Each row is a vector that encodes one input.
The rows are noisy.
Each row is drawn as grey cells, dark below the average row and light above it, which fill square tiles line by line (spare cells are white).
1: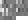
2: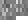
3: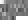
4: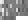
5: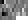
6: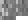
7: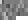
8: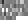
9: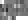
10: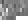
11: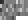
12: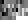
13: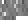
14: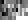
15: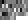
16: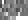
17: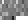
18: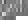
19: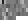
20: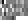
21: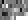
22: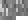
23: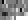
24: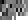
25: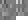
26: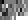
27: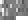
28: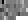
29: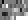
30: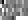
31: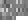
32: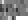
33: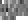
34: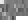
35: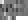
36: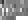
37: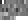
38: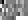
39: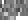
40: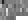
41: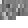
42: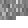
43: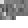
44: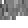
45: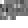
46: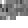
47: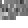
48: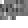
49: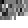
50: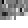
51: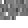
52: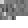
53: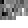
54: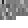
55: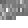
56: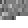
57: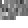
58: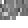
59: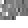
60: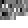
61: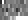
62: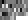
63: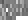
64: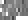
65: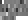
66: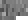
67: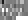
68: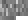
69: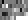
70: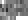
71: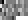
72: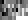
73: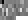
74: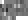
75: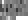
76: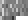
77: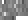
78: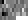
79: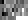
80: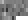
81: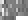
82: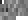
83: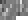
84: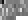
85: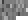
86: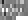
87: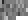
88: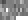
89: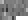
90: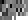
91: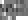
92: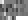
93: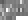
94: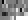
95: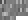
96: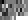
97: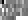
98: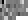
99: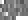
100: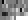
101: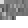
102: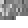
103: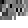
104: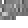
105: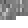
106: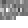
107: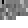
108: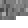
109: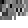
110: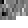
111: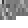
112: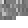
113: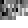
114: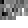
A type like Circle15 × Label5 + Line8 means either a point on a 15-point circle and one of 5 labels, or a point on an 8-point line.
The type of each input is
(Bool × Bool × Bool + Unit) × Line6 × Line7 + Line8.
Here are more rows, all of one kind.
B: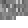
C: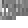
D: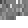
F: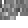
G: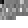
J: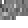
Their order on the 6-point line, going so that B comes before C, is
D, B, G, C, F, J.
